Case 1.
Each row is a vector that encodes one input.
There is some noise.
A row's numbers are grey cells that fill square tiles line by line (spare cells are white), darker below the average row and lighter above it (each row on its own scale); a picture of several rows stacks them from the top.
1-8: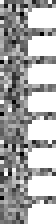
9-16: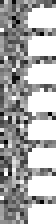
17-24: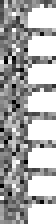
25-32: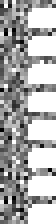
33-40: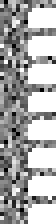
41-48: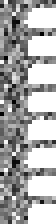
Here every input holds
four true/false values.
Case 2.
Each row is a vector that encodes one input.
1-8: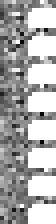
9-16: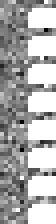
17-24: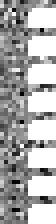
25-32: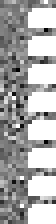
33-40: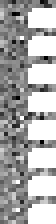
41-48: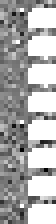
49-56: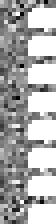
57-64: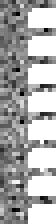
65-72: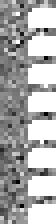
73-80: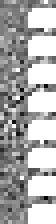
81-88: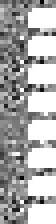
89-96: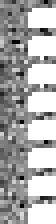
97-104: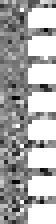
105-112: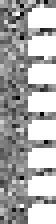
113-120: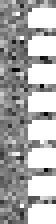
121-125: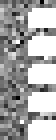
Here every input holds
either a fixed value, or four true/false values.
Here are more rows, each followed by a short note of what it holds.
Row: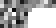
a fixed value
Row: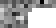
four true/false values
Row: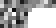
a fixed value
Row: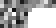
a fixed value
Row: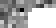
four true/false values
